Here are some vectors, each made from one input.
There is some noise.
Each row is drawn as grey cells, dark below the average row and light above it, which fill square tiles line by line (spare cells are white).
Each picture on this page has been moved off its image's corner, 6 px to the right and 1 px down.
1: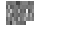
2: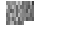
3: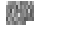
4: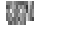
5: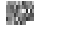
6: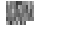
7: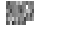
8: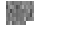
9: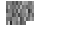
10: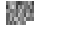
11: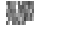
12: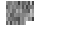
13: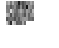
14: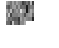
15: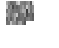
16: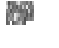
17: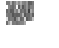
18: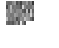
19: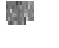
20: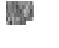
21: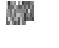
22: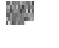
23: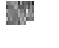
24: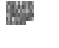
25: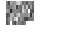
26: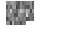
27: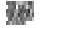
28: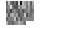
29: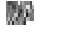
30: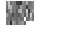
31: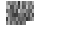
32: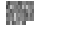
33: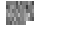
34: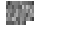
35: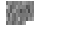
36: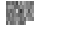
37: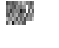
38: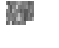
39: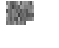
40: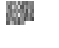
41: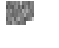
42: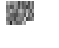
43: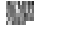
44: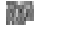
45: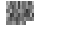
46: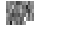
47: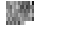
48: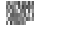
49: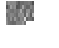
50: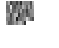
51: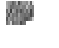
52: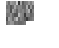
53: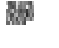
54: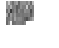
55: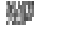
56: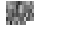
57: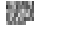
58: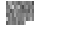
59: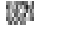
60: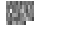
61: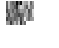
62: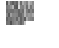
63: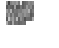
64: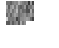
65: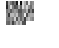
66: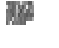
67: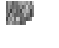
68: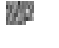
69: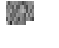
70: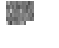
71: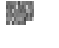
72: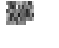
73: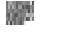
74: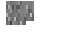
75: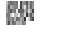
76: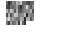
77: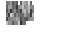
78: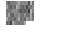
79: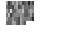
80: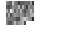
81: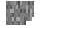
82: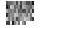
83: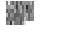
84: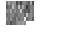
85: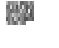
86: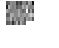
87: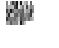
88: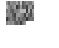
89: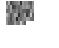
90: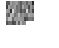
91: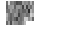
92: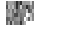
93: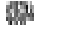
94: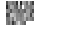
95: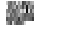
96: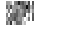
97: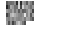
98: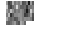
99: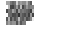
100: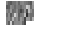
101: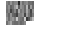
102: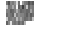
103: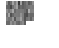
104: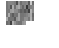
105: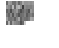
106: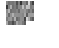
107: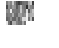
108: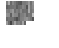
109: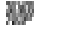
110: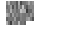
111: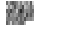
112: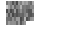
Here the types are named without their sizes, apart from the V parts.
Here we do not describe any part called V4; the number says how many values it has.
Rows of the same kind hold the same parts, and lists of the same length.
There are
2 kinds of row.
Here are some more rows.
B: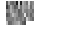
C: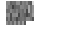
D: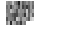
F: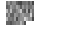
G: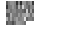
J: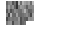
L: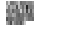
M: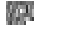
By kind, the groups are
B, J, M
C, D, F, G, L

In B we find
a node of a tree and a value of V4.
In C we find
a node of a tree and three true/false values.
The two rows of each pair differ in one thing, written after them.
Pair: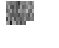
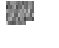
the value of V4
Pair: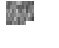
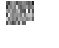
the node of the tree
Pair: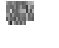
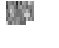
the value of V4
